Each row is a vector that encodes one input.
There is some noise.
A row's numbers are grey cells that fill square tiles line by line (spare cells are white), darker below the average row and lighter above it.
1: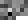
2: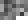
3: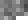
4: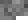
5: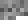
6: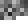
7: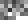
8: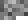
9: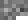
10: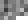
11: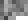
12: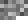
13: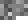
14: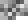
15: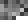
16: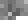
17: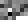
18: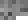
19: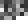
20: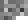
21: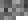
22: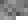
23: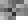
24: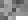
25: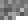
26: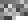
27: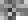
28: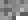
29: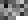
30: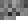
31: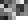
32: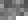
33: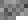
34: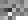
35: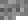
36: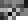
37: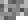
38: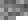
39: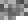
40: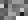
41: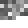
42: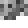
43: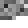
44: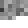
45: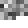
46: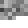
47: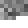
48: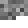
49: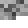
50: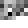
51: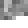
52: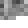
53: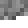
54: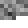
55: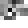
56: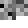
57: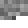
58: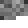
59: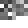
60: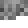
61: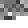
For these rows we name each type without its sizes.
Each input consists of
a label and a point on a line.
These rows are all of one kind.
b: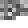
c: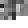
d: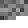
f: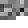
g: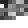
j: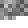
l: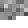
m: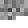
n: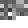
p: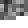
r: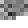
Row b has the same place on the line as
c, d, f and n.
